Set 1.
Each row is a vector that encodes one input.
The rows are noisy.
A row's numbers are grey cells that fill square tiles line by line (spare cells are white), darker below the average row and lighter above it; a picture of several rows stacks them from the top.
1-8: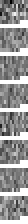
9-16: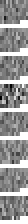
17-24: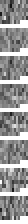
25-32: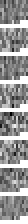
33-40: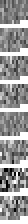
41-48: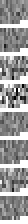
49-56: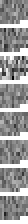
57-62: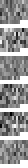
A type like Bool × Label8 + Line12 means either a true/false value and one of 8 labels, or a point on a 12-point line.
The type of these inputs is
Line4 + Line5.
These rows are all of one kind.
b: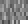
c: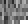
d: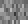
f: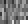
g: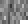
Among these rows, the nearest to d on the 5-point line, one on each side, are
b and f.
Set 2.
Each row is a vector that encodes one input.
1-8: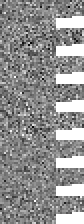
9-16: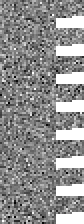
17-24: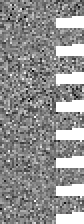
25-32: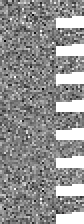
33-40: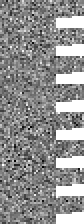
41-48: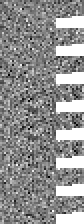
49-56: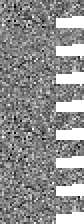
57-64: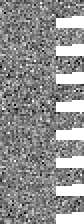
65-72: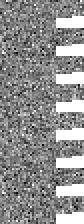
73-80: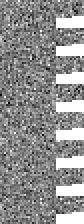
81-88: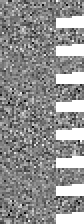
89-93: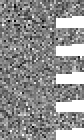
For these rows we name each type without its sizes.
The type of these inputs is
Bool × Tree.
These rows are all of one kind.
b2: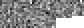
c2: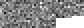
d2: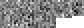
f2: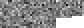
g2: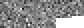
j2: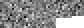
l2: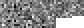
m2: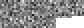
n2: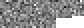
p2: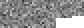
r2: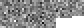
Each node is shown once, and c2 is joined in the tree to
l2 and p2.
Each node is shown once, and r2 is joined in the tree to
m2 and p2.
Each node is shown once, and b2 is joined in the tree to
n2.
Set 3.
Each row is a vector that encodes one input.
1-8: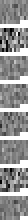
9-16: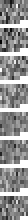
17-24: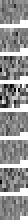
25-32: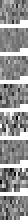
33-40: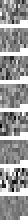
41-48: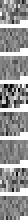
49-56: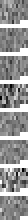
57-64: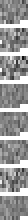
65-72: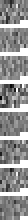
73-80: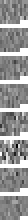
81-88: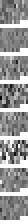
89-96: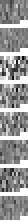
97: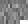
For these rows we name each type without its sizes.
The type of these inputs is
(Circle + Unit) × Line.
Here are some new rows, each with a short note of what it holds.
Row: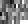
a point on a line
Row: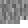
a point on a line
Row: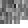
a point on a line
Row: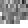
a point on a circle and a point on a line
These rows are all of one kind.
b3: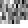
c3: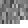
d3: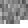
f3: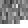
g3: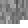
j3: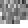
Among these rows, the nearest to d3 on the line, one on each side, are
c3 and j3.
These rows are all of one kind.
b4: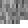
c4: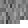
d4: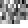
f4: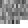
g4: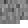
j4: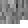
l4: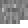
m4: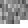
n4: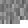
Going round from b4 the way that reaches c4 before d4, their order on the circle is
b4, j4, n4, m4, c4, d4, l4, g4, f4.
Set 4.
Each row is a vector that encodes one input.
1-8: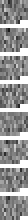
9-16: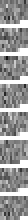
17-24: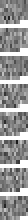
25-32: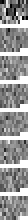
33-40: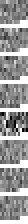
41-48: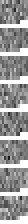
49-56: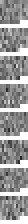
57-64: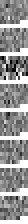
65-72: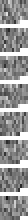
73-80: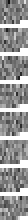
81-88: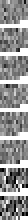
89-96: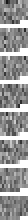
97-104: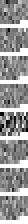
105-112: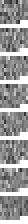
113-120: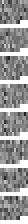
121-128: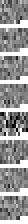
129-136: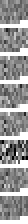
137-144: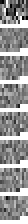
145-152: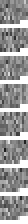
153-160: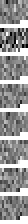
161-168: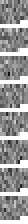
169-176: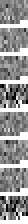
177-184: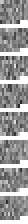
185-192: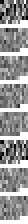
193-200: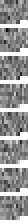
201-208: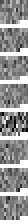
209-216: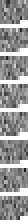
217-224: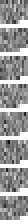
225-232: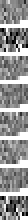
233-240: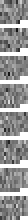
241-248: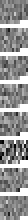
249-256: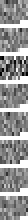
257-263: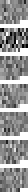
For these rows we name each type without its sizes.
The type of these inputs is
Bool × Bool × Bool × Bool + Line.
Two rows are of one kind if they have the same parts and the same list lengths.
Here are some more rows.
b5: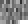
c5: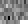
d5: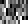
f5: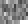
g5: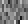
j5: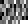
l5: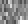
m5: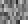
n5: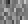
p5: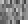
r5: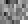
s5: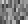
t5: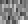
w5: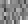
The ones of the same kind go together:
b5, c5, f5, g5, l5, m5, n5, p5, r5, s5, t5, w5
d5, j5

